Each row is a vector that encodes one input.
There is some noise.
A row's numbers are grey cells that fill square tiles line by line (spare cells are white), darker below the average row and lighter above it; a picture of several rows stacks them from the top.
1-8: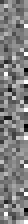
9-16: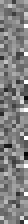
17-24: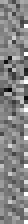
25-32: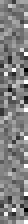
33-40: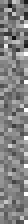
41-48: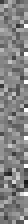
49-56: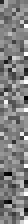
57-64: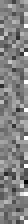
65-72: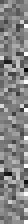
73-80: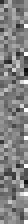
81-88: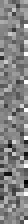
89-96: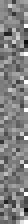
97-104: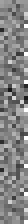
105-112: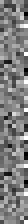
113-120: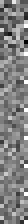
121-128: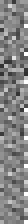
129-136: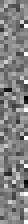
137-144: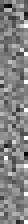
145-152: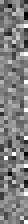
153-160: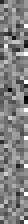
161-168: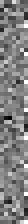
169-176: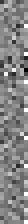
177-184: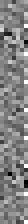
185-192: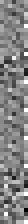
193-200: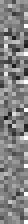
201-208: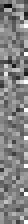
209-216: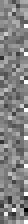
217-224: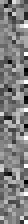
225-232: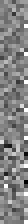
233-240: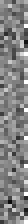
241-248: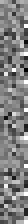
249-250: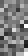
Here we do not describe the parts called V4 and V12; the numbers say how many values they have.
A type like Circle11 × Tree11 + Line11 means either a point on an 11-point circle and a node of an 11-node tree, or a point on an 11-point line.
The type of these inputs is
Bool × (Line9 + V4) + V12.
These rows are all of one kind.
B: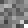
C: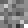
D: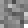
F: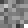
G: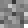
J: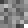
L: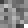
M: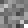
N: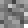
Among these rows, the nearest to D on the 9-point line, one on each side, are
F and M.
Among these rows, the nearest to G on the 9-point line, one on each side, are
F and L.
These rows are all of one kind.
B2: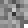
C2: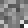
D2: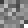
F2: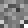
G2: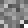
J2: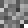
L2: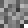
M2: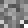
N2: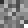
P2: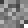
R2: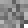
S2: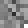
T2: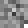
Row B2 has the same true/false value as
R2, S2 and T2.
